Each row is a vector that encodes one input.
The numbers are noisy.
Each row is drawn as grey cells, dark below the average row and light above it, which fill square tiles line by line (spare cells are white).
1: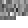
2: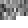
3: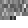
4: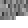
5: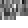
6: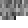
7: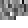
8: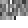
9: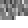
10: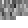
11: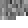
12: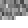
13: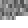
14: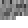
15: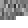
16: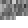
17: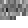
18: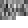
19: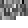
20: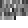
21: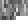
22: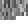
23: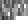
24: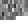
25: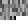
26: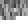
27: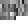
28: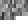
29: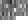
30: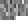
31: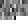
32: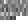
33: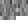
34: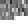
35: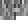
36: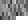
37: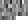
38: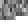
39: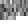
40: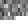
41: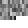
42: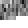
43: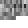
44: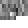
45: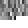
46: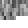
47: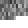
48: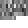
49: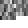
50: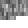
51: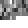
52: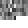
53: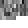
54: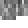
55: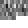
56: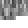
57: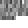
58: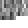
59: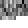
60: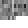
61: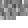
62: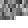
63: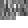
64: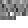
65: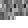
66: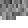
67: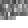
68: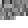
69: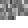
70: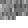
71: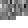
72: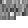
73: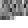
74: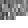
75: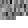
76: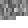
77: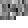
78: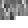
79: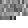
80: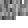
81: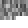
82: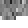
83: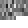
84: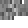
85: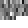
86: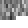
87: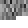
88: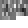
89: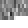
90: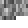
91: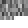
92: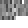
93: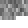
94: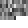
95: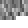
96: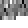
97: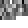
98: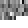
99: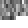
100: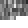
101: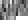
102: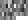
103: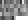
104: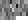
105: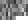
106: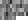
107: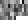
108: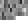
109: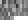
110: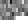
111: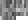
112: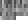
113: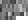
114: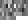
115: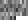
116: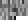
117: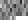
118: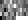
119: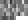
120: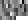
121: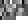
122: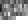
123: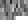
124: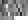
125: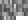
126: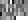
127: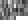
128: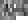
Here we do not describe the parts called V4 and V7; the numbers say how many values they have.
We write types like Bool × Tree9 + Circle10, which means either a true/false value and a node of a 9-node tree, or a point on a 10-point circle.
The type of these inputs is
(Bool × Bool × Bool × V7 + V4) × Circle9.
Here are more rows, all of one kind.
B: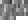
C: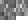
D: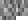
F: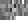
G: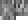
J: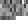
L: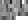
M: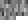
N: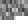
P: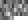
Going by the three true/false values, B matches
D and G.
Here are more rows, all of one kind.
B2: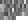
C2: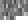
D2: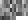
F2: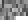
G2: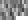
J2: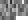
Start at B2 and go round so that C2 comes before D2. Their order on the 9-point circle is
B2, C2, F2, G2, J2, D2.
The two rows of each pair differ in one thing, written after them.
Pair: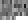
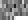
the place on the 9-point circle
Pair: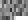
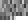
the value of V7
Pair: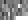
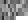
one of the three true/false values
